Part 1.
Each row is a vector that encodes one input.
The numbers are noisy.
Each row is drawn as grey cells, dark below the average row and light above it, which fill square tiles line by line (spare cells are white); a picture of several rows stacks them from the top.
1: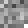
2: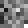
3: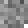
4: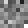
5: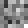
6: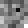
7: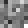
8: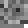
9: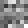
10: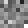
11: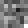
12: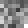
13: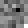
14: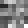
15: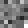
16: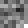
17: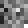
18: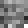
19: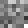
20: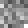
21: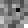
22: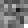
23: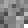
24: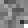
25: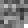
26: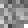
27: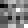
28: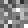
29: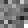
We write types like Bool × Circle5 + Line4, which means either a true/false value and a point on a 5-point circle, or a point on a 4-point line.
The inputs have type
Line6 × Line6.
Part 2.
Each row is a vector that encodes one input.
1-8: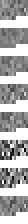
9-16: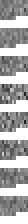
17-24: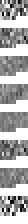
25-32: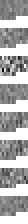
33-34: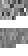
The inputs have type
Tree8.
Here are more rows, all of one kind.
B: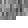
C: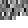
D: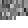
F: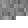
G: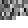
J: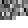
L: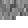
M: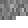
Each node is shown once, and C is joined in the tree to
F.
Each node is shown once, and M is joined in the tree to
B and G.
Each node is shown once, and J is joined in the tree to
D, G and L.
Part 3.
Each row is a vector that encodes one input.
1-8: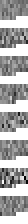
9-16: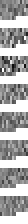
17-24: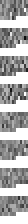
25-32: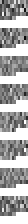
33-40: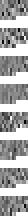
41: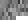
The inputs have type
Circle9.
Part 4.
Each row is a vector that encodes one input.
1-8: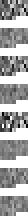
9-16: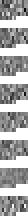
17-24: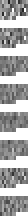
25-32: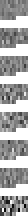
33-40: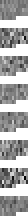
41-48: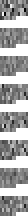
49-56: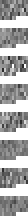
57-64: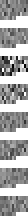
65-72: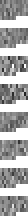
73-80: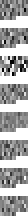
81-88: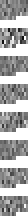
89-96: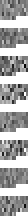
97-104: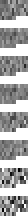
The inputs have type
Tree12.
